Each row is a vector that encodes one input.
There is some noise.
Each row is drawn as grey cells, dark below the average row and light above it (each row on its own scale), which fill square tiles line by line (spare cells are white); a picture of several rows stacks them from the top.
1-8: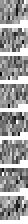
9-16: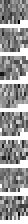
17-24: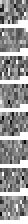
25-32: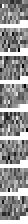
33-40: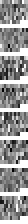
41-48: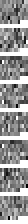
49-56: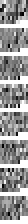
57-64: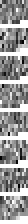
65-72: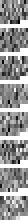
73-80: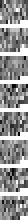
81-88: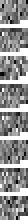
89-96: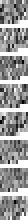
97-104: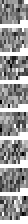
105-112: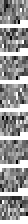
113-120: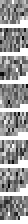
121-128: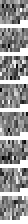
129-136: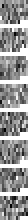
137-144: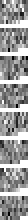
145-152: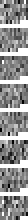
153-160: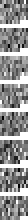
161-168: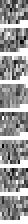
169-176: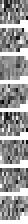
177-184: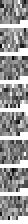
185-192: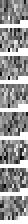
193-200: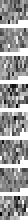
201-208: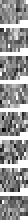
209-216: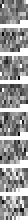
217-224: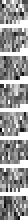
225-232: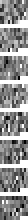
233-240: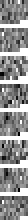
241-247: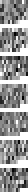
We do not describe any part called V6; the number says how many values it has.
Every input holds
one of 5 labels, a true/false value and a value of V6, together with either a point on a 5-point circle, or a fixed value.
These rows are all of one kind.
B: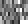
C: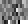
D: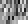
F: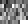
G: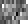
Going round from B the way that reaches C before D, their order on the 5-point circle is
B, G, C, D, F.
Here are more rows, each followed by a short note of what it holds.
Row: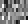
one of 5 labels, a true/false value and a value of V6
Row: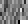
a point on a 5-point circle, one of 5 labels, a true/false value and a value of V6
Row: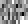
a point on a 5-point circle, one of 5 labels, a true/false value and a value of V6
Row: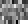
a point on a 5-point circle, one of 5 labels, a true/false value and a value of V6
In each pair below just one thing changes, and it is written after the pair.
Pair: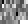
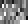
the value of V6
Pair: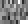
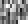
the label
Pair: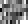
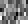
the label
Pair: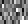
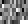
the true/false value
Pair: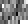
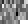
the place on the 5-point circle
